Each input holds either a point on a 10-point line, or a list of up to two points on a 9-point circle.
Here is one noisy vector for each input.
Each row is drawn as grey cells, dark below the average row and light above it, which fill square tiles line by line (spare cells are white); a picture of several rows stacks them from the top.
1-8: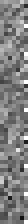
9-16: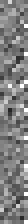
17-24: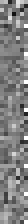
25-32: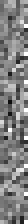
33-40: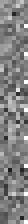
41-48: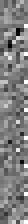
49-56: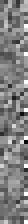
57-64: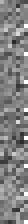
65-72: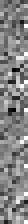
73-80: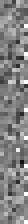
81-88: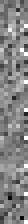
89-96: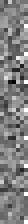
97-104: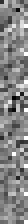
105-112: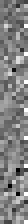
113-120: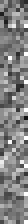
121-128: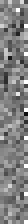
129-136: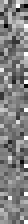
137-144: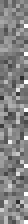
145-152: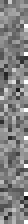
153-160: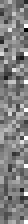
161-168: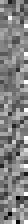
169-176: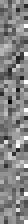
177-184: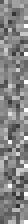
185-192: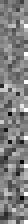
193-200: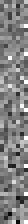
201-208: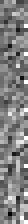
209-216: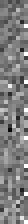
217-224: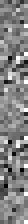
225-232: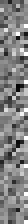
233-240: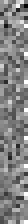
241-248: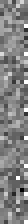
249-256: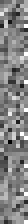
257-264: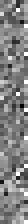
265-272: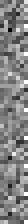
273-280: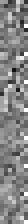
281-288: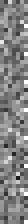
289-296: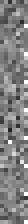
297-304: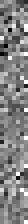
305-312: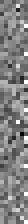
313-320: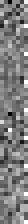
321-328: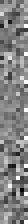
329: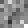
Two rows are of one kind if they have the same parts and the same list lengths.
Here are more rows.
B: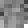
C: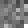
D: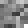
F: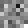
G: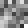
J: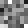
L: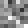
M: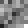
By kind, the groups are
B, C, J
D, M
F, L
G

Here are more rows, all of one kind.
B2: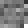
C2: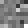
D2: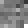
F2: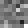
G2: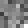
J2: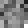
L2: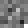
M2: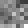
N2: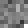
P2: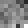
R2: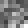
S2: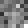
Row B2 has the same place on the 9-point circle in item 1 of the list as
D2 and J2.
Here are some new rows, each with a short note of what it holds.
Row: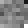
a list of two items
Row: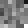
a list of two items
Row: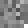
a list of one item
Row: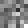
a list of one item
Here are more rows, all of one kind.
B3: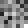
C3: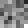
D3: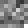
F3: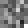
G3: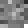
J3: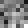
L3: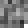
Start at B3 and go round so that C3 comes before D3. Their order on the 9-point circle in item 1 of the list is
B3, J3, C3, G3, D3, L3, F3.
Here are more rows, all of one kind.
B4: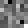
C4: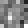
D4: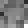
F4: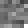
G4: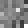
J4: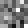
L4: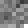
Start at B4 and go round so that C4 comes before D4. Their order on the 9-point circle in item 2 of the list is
B4, J4, G4, L4, C4, D4, F4.
